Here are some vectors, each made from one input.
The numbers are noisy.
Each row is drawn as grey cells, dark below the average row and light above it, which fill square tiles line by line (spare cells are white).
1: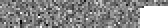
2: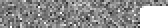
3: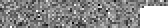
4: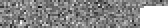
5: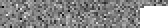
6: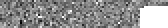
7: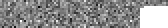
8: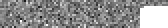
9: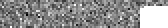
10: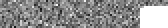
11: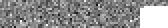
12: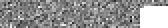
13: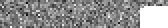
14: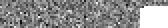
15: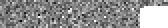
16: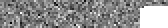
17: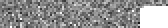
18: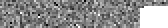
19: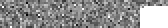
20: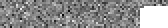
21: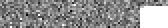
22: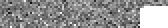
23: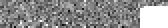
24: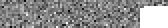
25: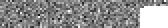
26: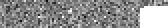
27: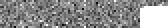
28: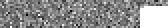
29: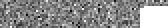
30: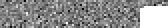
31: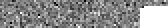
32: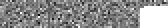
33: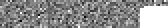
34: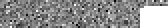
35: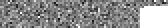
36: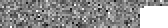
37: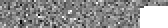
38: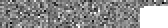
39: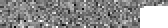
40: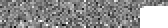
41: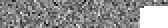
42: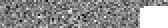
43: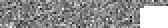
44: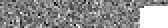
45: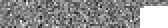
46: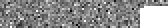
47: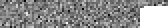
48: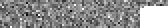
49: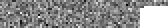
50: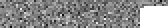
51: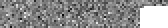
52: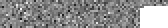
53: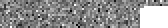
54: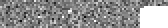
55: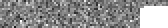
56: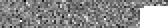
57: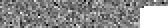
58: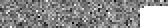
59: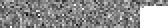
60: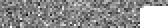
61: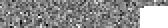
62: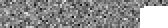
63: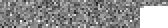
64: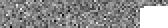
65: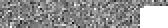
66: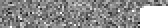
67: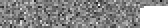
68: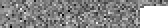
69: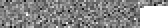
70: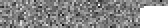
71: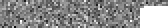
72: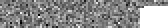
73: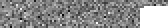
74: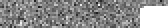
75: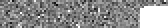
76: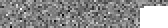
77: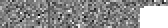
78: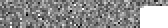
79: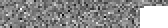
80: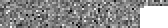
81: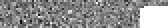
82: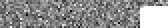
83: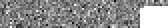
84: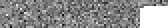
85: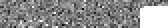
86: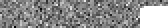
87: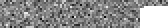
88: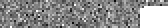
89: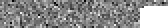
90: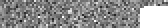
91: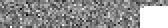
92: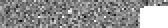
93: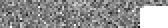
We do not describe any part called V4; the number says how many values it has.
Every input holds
a true/false value, together with either a point on a 6-point line, or a value of V4.
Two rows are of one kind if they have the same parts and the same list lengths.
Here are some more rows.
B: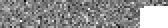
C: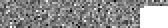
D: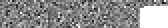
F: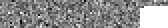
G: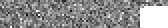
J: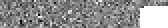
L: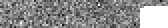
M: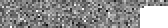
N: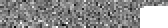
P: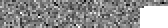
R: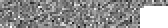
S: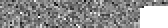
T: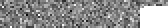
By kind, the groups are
B, L, N
C, D, F, G, J, M, P, R, S, T

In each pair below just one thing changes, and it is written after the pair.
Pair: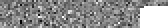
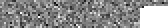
the place on the 6-point line
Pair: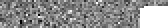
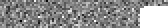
the true/false value
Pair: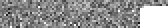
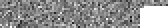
the true/false value
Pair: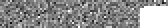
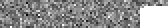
the place on the 6-point line
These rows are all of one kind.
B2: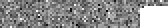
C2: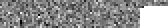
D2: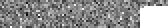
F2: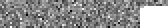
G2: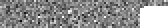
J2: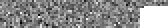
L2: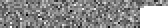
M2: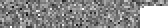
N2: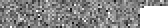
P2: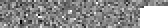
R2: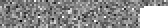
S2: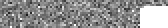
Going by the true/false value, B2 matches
C2, J2, N2 and P2.
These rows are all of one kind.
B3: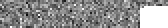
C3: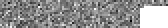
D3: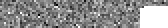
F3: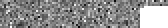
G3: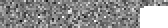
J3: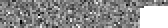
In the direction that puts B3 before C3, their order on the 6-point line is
B3, F3, C3, G3, J3, D3.
